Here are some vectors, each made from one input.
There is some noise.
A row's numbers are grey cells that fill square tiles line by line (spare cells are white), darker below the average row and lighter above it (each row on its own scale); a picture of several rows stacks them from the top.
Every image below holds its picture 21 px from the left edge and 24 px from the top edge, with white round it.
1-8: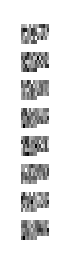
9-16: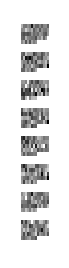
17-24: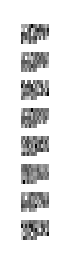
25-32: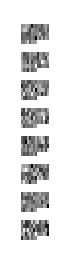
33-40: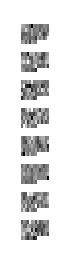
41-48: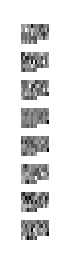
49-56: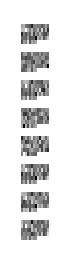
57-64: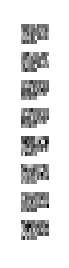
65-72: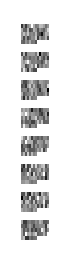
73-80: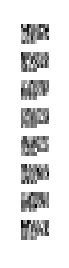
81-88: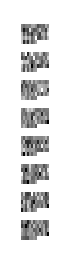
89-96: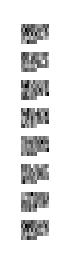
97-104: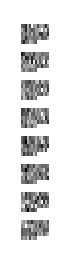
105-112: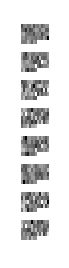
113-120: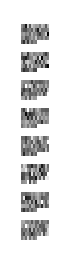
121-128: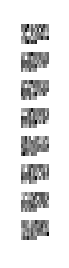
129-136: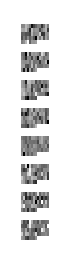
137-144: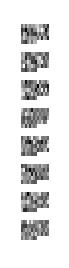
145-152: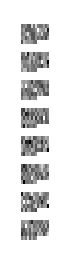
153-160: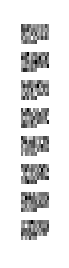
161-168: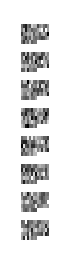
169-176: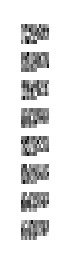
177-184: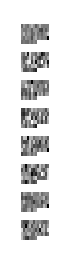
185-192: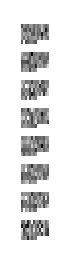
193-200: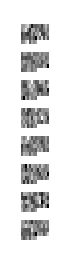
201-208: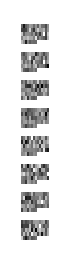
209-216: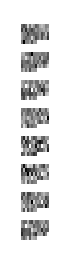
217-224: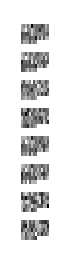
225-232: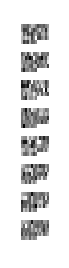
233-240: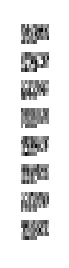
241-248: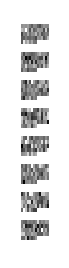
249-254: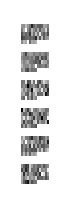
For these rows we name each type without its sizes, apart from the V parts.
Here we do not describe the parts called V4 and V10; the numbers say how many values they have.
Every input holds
two labels, a true/false value, a value of V4 and a value of V10.
